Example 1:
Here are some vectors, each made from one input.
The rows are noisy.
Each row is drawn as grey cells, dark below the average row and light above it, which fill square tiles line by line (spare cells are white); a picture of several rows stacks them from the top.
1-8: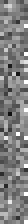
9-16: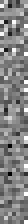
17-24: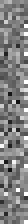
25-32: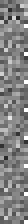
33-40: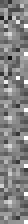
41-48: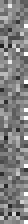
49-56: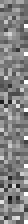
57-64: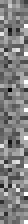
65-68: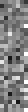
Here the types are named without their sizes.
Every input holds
either a point on a line, or a node of a tree.
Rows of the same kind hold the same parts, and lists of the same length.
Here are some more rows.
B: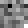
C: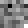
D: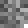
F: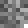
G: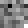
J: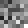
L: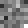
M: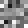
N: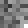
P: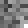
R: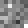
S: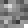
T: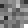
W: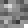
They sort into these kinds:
B, C, D, F, G, L, N, P, R, S, T, W
J, M

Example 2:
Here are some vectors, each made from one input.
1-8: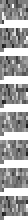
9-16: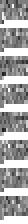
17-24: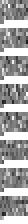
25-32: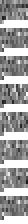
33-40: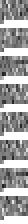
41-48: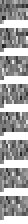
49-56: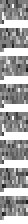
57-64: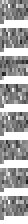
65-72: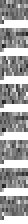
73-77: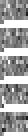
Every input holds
either a point on a 5-point line, or a point on a 9-point line.
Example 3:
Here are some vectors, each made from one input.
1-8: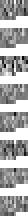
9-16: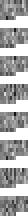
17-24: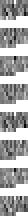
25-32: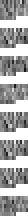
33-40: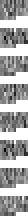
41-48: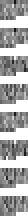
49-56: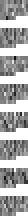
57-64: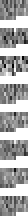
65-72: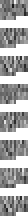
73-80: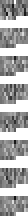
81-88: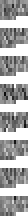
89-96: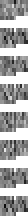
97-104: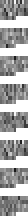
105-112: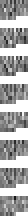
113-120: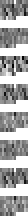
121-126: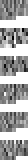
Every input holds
a list of up to two points on a 5-point line.
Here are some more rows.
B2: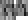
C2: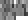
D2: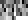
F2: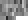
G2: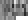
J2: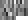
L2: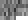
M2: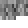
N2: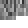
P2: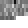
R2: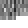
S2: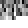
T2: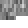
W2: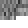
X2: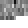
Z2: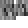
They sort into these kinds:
B2, C2, G2, L2, M2, N2, R2, W2, Z2
D2, S2
F2, J2, P2, T2, X2

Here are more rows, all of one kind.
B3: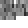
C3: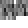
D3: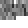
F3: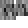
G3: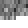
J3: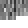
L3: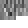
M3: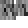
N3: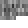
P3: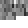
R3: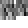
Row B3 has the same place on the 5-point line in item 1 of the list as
D3 and P3.
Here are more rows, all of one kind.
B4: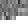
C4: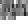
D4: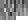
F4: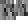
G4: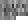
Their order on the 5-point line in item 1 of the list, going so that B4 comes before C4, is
D4, B4, G4, C4, F4.
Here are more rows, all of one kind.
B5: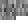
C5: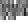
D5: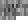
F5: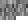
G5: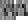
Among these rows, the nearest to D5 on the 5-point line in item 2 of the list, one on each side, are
F5 and G5.
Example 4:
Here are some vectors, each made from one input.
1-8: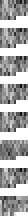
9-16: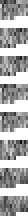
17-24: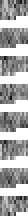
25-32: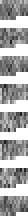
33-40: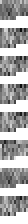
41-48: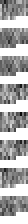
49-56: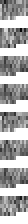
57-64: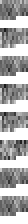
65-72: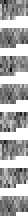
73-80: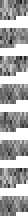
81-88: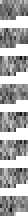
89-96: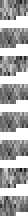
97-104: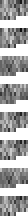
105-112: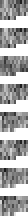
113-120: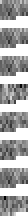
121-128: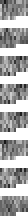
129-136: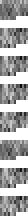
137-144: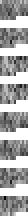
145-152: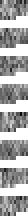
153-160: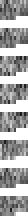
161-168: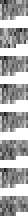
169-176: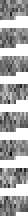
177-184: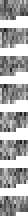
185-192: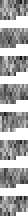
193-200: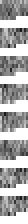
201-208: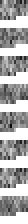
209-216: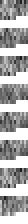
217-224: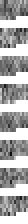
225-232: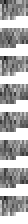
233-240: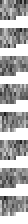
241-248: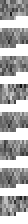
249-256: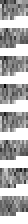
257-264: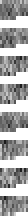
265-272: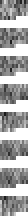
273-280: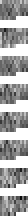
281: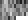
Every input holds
either a point on a 6-point line, or a point on a 9-point line.
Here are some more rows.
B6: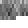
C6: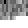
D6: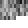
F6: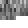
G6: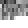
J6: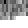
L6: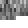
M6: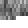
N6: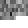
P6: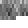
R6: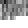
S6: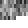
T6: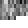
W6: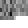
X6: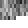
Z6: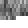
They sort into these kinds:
B6, C6, F6, G6, J6, L6, M6, N6, P6, R6, W6, Z6
D6, S6, T6, X6

